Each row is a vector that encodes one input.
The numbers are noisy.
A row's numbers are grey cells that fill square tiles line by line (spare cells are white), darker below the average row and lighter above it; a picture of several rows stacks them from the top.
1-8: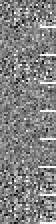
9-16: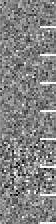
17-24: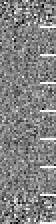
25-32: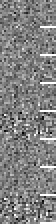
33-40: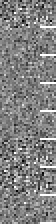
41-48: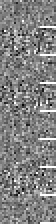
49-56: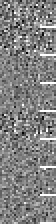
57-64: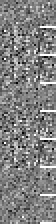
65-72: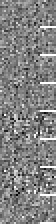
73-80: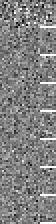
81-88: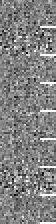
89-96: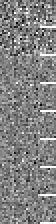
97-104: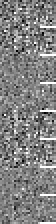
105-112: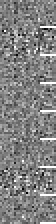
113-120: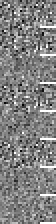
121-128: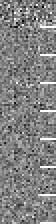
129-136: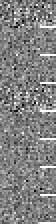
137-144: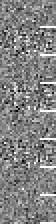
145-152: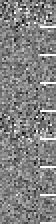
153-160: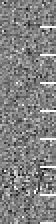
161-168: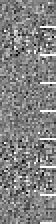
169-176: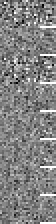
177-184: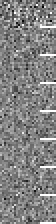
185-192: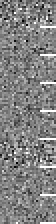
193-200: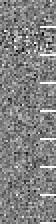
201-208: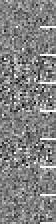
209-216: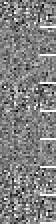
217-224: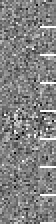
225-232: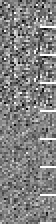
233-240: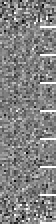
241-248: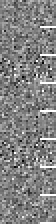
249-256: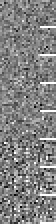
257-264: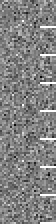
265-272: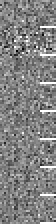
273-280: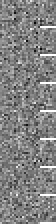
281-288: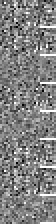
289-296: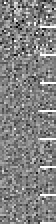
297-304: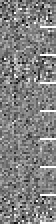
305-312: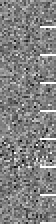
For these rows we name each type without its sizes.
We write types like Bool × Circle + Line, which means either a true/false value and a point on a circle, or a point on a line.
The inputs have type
Circle × Circle + Line × Line.
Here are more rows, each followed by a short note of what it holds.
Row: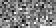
a point on each of two lines
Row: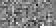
a point on each of two circles
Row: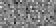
a point on each of two circles
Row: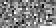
a point on each of two lines
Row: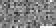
a point on each of two circles
